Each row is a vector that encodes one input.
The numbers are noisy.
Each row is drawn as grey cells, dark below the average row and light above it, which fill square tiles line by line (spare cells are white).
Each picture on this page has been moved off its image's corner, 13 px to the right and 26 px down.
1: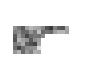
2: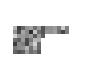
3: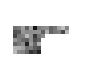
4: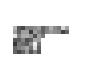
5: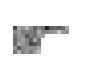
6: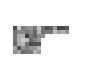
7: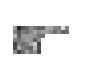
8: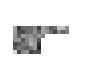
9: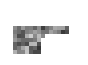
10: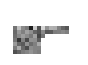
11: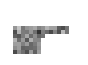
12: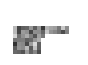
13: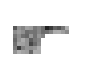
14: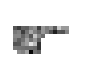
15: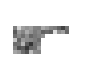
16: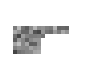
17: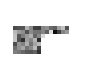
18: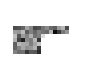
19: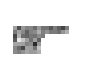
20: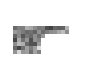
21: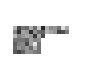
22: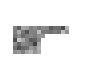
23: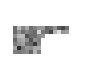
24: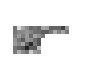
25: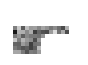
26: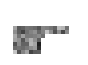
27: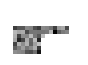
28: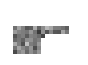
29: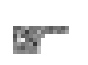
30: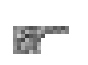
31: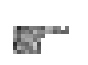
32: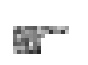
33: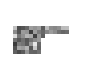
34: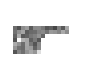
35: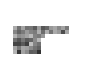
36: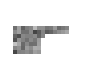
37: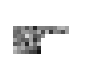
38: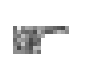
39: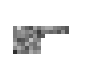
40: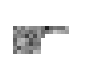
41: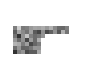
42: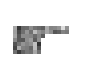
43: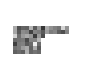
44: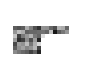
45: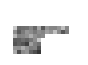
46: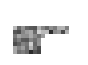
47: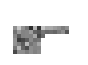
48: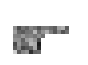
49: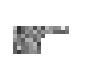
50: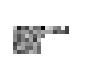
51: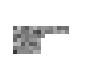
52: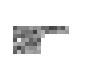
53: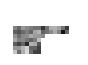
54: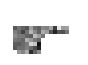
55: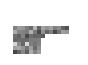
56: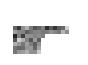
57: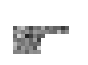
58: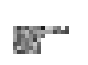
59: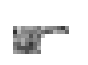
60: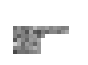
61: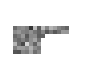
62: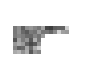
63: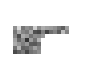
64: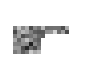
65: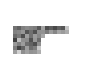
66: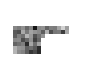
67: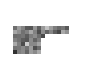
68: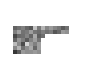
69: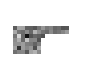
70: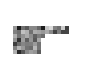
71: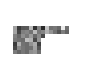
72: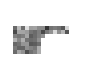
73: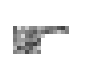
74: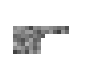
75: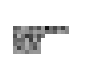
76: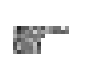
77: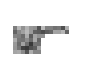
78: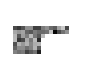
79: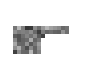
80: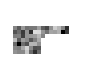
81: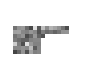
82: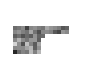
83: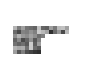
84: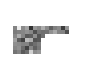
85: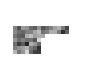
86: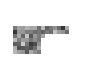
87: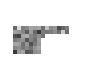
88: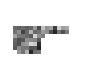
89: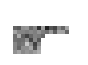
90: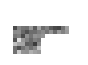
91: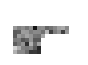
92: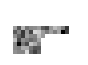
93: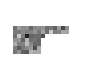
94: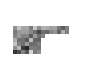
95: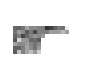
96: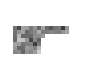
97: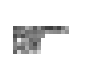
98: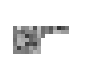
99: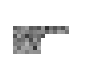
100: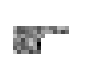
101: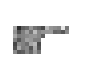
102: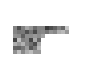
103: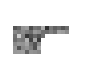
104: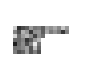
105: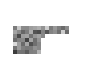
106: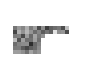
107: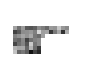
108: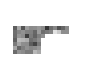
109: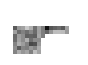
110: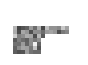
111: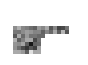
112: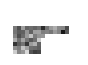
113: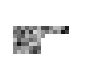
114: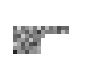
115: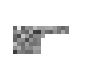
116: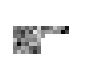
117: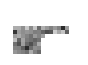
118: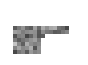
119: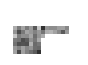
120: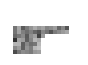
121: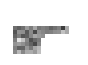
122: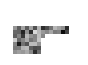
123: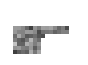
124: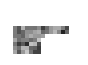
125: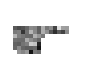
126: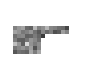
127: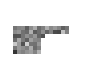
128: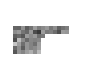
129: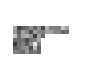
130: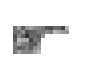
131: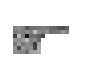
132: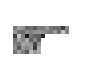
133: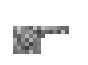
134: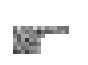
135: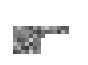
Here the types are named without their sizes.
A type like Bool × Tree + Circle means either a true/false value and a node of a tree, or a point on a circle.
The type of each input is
List(Circle) + Tree.
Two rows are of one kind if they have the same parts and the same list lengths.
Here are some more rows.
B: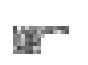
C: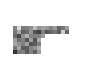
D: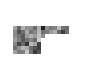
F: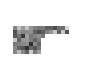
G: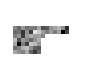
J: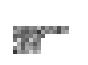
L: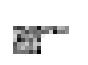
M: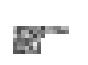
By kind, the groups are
B, F
C, J
D, G, M
L

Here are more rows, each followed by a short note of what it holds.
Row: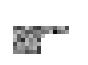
the empty list
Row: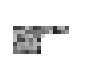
the empty list
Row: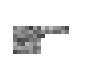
a list of one item
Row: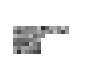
a node of a tree
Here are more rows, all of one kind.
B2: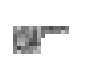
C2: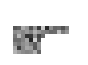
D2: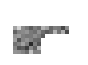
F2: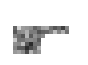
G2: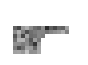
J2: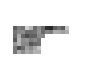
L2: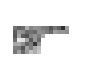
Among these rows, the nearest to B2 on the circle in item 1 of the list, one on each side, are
F2 and J2.
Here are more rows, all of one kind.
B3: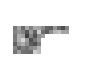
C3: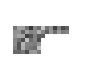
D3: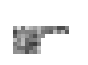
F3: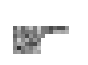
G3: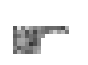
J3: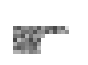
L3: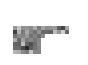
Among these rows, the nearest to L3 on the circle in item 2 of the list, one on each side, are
D3 and F3.
